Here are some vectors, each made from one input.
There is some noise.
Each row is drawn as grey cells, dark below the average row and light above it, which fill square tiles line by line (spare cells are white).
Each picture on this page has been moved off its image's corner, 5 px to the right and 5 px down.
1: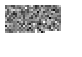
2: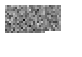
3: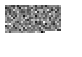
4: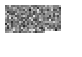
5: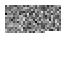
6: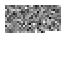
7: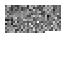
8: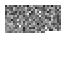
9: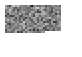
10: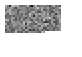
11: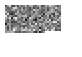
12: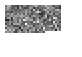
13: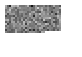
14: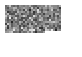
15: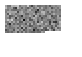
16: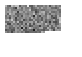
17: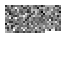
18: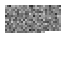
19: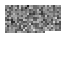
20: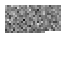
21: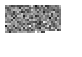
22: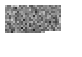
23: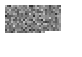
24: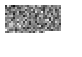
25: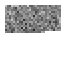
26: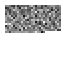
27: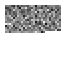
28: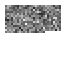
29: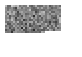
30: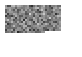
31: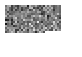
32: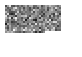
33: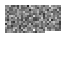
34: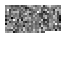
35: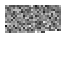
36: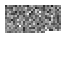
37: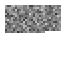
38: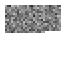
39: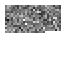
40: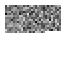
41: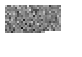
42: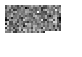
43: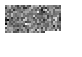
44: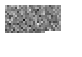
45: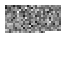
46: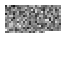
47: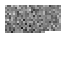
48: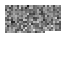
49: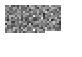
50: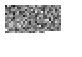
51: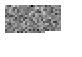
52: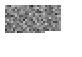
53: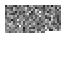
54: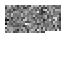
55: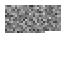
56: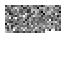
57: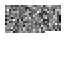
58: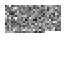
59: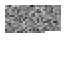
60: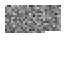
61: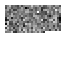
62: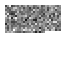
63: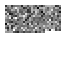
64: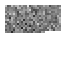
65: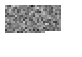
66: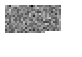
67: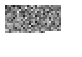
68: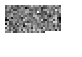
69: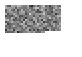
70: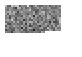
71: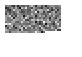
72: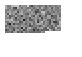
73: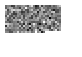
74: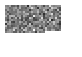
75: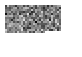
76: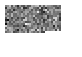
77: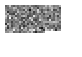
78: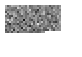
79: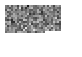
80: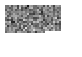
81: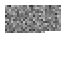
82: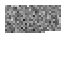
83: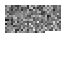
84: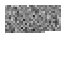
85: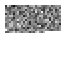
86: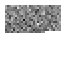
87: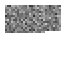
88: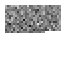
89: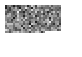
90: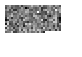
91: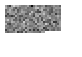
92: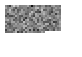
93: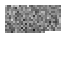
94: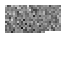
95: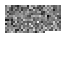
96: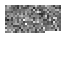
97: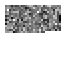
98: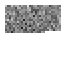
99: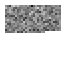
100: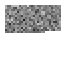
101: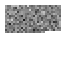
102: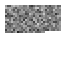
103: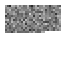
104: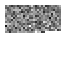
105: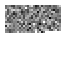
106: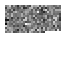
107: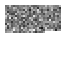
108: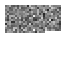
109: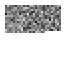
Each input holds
either a point on a 7-point line, or a point on a 10-point line, or three true/false values.
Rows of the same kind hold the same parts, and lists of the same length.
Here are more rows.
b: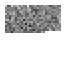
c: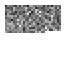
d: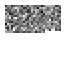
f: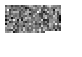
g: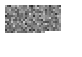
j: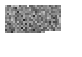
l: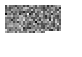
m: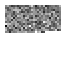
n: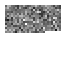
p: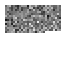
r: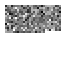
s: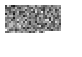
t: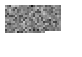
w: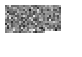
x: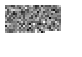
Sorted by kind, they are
b, g, j, t
c, l, m, s, x
d, f, n, p, r, w

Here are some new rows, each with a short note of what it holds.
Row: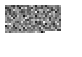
a point on a 7-point line
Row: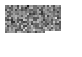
a point on a 10-point line
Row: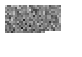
three true/false values
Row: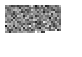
a point on a 7-point line
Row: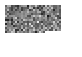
a point on a 10-point line
